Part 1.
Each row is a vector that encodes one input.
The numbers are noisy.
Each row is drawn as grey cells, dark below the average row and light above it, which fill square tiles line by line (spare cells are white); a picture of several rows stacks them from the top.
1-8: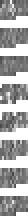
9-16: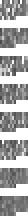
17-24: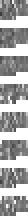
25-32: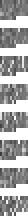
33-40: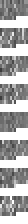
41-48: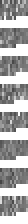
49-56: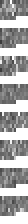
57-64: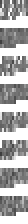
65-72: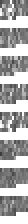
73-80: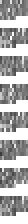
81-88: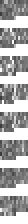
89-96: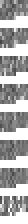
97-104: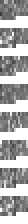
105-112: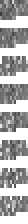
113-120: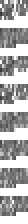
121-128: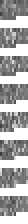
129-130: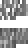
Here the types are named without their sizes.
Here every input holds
a point on a line.
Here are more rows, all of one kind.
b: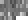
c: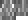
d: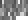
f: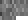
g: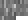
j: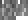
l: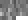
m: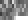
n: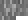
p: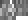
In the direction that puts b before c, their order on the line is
b, d, l, j, p, n, g, f, c, m.
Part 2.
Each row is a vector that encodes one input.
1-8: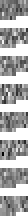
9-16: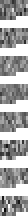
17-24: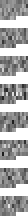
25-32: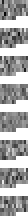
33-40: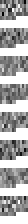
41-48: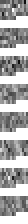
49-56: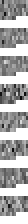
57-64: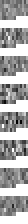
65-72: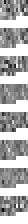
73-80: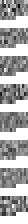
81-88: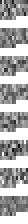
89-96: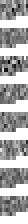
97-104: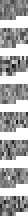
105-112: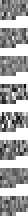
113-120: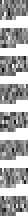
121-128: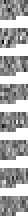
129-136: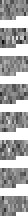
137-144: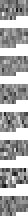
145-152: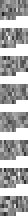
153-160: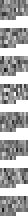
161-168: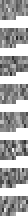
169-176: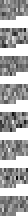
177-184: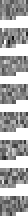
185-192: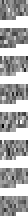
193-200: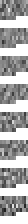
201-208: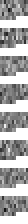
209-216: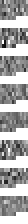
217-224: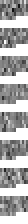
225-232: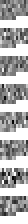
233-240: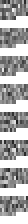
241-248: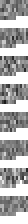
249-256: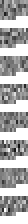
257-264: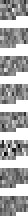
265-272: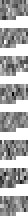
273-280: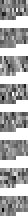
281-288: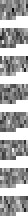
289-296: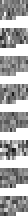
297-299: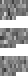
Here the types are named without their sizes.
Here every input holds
a point on a circle.
